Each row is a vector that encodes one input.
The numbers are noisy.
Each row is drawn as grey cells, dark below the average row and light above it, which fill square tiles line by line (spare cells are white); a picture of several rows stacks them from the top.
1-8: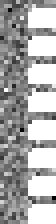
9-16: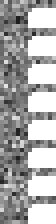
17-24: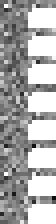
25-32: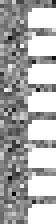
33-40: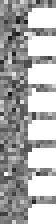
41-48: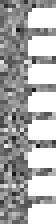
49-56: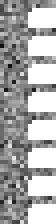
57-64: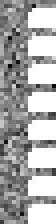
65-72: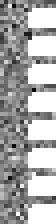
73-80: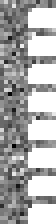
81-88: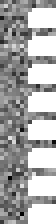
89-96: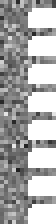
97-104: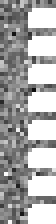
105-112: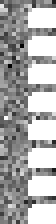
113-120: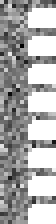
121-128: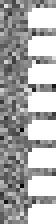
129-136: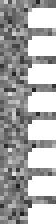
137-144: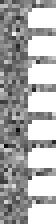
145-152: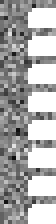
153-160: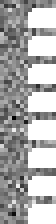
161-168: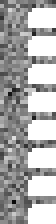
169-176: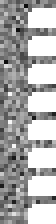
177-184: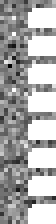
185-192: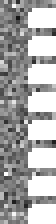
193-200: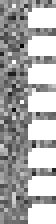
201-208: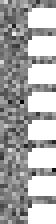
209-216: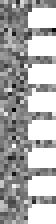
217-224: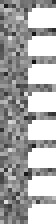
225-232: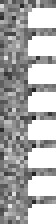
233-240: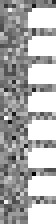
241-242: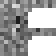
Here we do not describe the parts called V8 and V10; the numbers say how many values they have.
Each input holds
one of 5 labels, a point on a 9-point line and a value of V8, together with either four true/false values, or a value of V10.
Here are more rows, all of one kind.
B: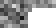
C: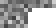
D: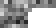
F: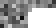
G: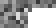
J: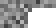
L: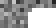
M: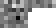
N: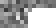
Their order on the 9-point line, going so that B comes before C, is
M, B, C, G, J, N, L, D, F.
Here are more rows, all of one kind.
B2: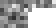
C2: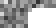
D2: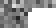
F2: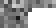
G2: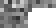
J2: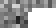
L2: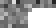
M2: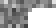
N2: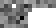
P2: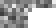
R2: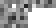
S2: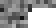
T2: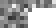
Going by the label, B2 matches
J2, M2 and R2.
